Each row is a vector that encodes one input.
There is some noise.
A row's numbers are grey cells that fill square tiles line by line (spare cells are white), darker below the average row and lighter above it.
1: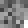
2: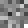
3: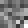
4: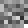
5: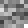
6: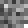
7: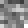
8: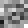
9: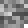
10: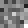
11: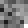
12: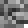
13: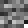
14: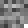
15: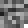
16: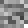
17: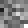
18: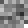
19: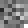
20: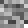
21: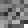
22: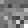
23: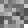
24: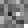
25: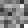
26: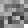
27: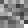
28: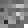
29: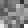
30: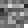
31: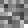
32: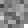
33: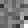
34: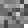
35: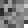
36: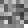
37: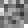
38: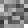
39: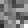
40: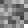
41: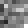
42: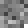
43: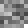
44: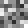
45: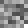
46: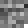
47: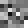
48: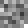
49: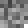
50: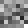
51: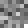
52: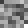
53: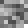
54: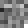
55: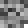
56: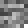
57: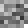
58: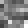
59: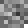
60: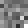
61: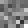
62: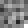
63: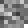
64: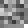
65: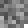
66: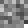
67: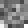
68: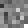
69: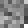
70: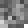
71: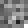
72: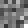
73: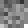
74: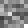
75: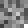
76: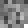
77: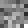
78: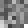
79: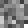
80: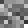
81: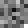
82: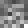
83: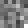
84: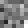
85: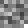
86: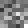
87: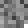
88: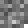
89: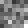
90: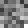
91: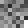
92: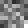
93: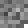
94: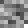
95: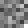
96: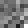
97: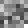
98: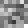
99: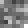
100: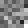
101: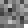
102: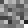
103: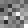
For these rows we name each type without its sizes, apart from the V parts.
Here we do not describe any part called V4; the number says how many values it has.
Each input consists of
either three labels, or a value of V4.
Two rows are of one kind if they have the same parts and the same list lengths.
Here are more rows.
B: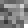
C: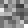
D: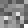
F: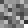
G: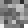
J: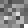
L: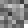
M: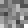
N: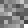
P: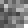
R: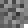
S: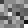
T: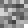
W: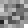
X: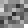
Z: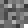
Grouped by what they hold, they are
B, D, G, J, L, M, P, R, Z
C, F, N, S, T, W, X

